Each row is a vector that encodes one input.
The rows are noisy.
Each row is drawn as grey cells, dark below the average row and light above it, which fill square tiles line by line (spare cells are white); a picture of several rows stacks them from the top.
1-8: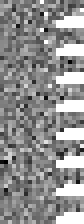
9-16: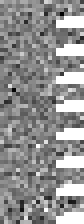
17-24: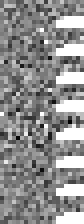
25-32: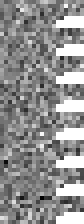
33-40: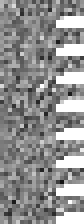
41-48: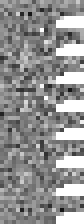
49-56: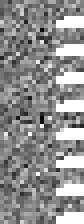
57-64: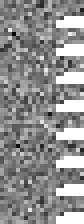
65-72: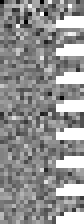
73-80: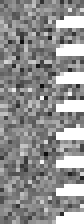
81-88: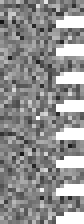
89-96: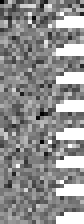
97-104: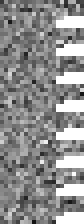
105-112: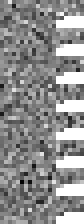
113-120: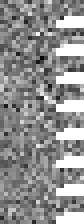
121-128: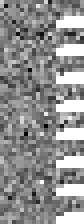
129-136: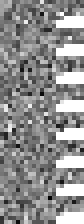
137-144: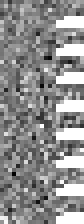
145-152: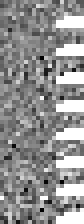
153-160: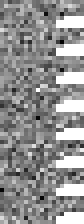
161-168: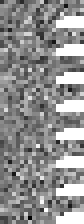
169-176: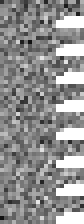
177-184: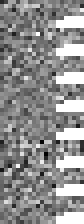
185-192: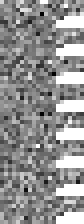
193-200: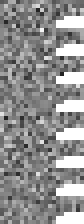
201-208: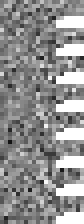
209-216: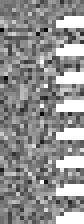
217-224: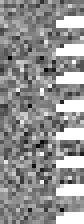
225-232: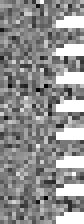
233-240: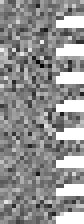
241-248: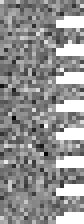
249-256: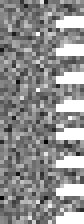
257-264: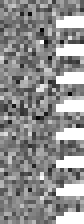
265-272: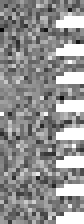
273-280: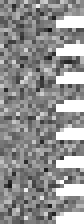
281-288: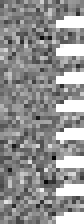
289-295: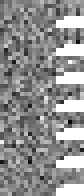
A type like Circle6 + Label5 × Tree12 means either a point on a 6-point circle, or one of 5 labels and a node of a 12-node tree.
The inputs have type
Tree19 × Tree19.
